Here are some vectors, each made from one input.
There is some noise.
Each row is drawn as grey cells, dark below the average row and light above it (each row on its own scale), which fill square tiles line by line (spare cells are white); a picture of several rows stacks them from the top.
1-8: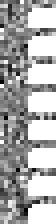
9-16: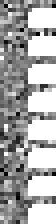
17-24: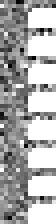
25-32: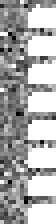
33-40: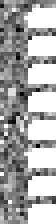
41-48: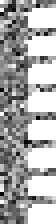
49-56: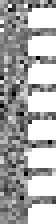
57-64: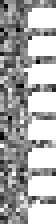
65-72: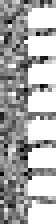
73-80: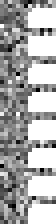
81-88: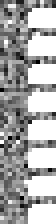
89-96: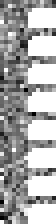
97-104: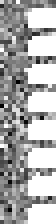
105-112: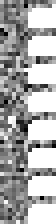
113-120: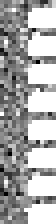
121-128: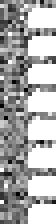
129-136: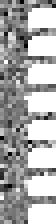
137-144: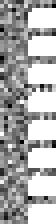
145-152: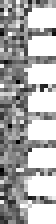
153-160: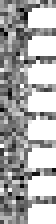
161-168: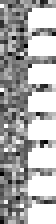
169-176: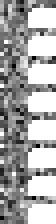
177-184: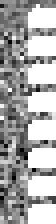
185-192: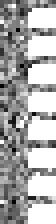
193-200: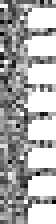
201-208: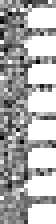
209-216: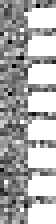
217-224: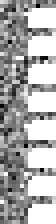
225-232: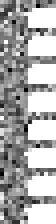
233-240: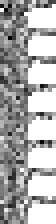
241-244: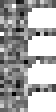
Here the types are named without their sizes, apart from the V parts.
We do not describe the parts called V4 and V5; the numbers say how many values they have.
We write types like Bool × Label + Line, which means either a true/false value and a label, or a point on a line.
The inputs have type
Bool × Label × (Tree + Unit) × V4 × V5.
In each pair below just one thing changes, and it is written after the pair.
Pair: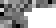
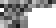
the value of V4
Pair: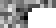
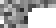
the value of V5
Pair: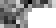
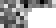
the node of the tree
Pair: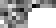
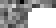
the value of V4
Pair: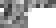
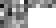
the value of V5
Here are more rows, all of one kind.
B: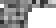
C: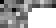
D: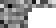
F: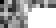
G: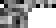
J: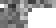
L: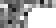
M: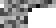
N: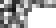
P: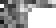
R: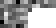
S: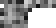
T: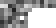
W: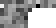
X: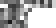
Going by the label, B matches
D, M, S and W.
